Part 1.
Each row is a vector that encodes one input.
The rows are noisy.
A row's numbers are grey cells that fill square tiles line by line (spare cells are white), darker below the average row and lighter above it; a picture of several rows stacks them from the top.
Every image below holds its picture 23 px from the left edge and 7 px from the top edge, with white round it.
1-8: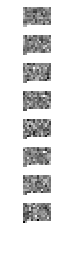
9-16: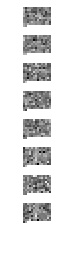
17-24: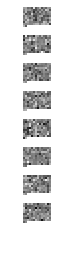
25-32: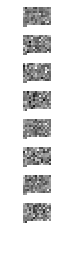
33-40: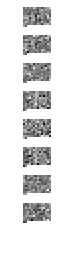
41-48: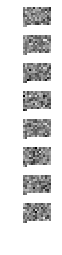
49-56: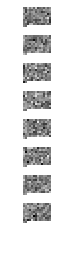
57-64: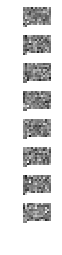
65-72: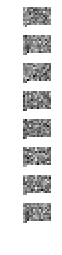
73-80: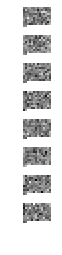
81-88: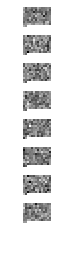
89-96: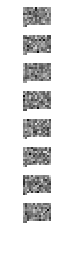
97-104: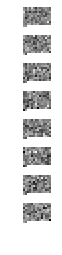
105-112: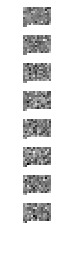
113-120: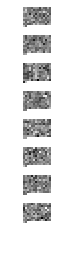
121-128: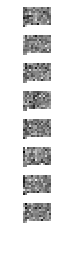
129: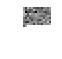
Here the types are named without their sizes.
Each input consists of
a node of a tree, together with either a point on a circle and a true/false value, or a fixed value.
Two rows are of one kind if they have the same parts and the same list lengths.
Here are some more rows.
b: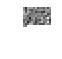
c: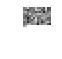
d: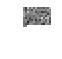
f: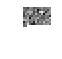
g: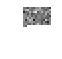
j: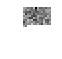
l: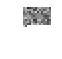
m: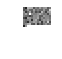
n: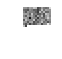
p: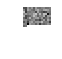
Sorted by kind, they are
b, c, d, m, p
f, g, j, l, n

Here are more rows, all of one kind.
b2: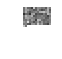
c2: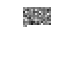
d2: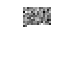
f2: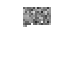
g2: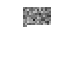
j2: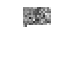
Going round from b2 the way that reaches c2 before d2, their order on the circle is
b2, j2, c2, f2, d2, g2.
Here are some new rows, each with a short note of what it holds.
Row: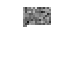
a node of a tree
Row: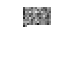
a point on a circle, a node of a tree and a true/false value
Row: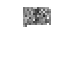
a point on a circle, a node of a tree and a true/false value
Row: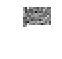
a node of a tree
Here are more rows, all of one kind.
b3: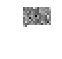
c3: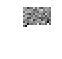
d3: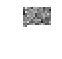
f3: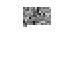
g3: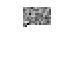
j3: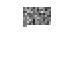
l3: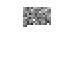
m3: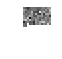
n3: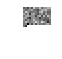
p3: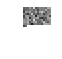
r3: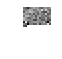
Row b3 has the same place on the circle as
d3, g3, n3 and p3.
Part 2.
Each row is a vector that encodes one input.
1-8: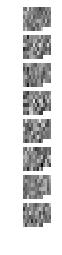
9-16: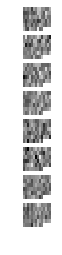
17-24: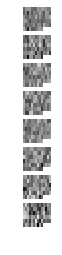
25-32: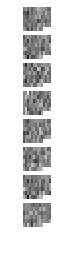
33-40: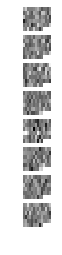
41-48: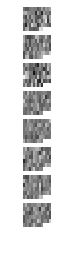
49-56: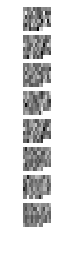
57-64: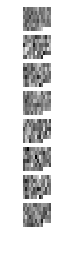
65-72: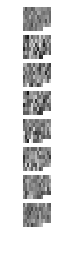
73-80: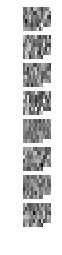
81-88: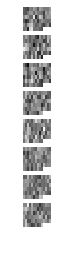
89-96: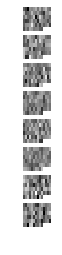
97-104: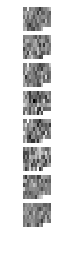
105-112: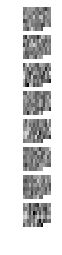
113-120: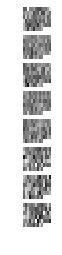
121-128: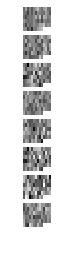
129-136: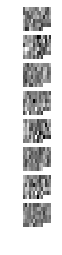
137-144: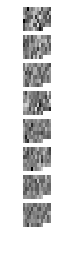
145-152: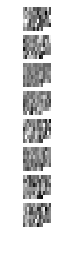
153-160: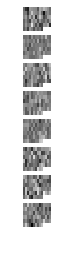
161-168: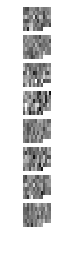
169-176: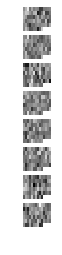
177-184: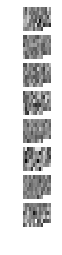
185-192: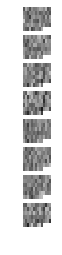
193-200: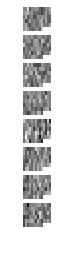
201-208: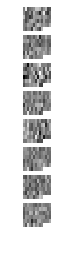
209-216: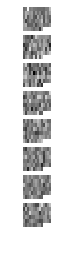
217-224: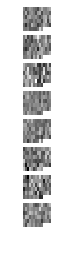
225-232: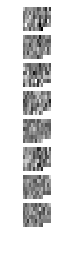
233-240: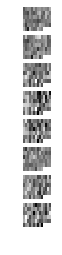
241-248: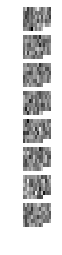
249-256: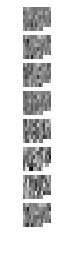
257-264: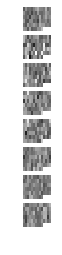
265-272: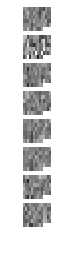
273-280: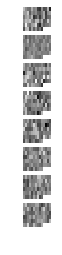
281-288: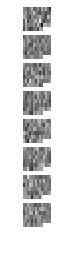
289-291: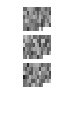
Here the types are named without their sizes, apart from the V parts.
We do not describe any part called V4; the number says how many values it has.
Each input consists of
a point on a line, together with either a node of a tree, or a value of V4.
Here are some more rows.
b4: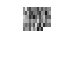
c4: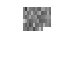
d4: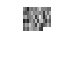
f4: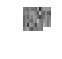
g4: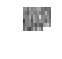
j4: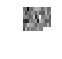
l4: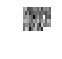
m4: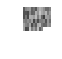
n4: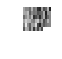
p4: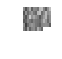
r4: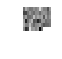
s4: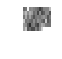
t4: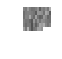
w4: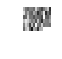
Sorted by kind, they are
b4, l4, n4, w4
c4, d4, f4, g4, j4, m4, p4, r4, s4, t4

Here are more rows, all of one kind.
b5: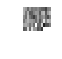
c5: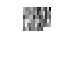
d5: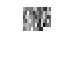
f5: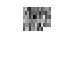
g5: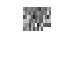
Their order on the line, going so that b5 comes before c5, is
b5, d5, f5, g5, c5.
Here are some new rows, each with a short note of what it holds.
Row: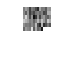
a point on a line and a value of V4
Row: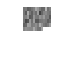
a point on a line and a node of a tree
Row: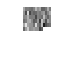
a point on a line and a value of V4
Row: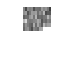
a point on a line and a node of a tree
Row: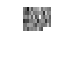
a point on a line and a node of a tree
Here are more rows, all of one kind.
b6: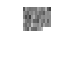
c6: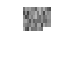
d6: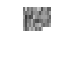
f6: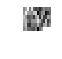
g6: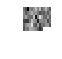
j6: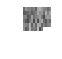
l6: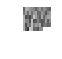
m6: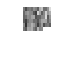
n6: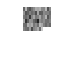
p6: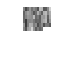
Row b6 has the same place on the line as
j6, m6 and n6.
